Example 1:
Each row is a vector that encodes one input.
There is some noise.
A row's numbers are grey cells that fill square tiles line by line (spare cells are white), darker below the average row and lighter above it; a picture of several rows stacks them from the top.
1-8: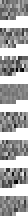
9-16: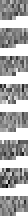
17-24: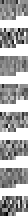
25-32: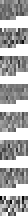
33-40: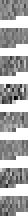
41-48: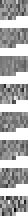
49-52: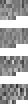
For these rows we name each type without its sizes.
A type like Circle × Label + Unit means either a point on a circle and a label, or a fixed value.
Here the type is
Bool × Tree.
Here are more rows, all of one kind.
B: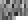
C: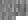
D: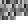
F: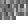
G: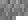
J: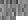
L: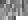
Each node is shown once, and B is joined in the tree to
D, F and L.
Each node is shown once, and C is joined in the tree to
L.
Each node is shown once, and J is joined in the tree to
F.
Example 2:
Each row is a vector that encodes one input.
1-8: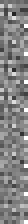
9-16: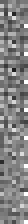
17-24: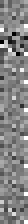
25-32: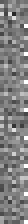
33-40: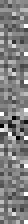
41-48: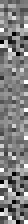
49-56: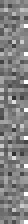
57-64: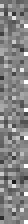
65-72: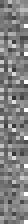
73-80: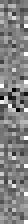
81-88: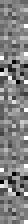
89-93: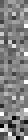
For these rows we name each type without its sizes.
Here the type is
List(Circle).
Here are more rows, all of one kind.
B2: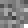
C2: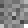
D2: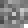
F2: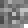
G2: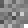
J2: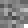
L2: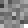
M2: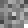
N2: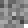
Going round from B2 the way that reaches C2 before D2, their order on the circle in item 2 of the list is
B2, C2, M2, F2, D2, L2, N2, G2, J2.
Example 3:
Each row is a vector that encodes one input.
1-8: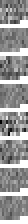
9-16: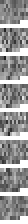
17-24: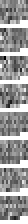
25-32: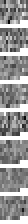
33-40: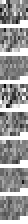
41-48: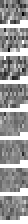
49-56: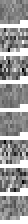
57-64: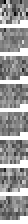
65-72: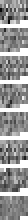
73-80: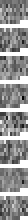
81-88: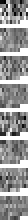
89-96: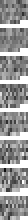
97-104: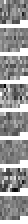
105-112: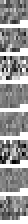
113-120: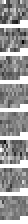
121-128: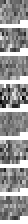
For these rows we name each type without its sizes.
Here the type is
Circle + Line.
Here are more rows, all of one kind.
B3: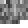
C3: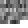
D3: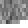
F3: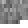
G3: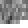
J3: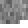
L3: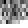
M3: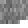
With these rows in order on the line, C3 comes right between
D3 and G3.
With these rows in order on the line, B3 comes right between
G3 and J3.
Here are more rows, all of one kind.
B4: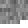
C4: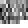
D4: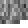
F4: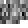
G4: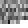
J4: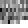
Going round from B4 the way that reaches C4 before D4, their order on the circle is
B4, F4, C4, J4, G4, D4.
